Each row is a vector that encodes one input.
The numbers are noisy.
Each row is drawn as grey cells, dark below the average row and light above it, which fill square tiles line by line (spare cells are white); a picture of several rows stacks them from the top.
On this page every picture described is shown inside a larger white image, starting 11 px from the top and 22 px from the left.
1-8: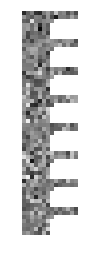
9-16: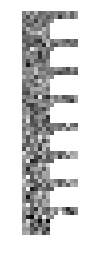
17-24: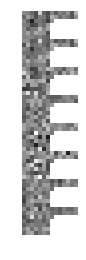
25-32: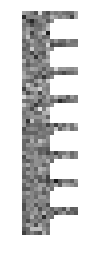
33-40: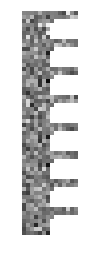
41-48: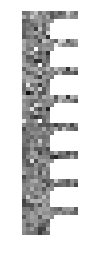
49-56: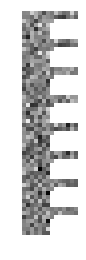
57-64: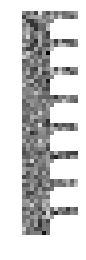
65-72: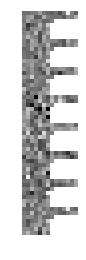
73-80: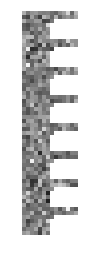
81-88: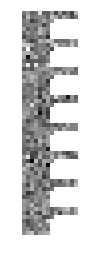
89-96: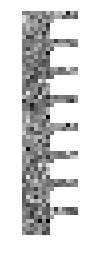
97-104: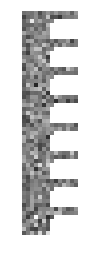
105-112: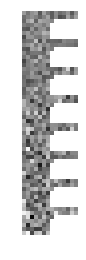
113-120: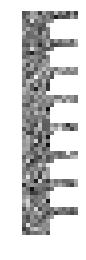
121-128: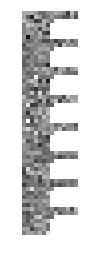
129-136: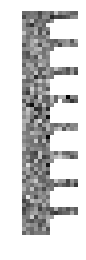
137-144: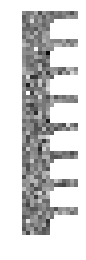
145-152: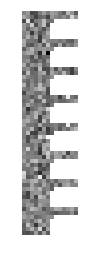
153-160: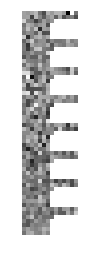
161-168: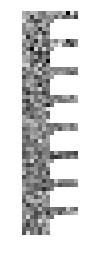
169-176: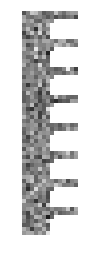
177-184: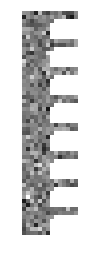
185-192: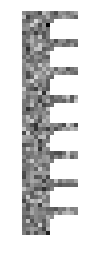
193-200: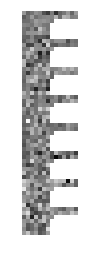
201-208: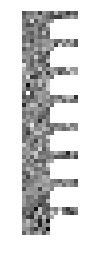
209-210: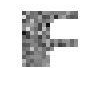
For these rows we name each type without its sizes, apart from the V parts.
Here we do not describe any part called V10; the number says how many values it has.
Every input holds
a node of a tree, together with either a node of a tree, or a value of V10.
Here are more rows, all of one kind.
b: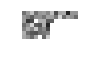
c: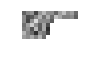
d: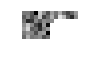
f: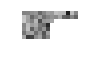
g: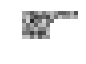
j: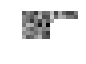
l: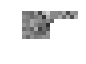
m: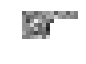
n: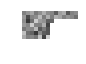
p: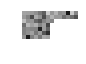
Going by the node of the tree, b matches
c, m and n.
